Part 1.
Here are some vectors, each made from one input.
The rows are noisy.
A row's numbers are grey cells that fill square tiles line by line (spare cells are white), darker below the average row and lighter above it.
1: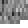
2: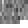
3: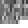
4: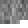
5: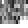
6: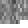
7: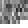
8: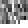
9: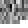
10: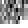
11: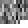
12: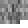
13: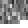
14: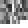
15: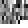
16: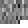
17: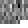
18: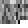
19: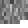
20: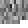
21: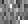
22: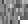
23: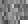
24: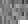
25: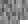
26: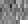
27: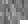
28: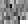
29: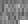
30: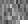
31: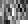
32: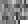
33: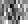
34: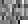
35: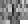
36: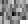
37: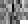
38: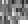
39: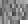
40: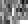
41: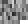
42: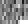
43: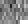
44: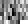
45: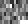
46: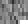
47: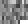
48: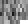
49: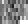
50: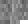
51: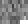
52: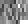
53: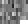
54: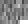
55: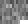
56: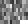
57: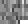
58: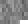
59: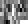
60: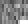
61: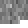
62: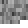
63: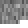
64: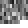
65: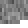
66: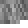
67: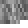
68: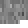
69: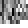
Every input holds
either one of 9 labels, or three true/false values.
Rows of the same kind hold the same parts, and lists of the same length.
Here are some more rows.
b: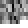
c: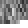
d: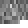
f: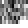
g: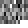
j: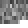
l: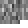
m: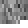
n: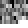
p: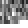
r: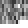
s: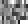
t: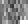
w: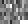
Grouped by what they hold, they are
b, f, g, l, s, t
c, d, j, m, n, p, r, w

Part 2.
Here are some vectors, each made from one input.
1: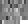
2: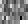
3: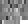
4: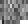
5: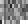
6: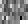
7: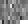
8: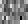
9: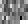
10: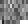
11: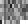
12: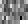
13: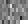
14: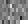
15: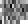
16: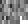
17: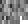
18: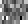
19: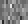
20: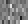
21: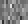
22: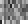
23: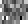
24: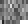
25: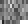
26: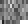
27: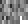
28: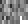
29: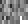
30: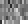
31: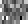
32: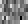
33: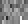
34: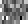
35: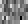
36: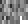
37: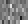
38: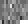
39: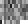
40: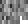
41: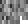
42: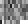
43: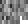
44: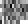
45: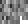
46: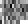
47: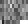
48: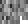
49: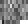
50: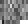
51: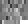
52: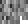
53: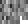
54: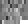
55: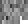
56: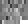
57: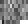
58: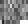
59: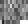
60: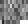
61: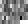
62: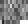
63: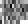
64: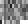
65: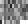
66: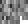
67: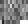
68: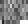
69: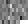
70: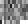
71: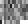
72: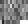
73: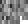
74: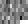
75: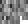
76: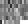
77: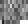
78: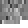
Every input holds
a point on a 6-point line and a true/false value.
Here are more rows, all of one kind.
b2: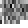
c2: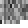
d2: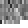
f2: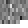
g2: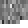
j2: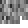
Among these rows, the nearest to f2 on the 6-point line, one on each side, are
d2 and g2.
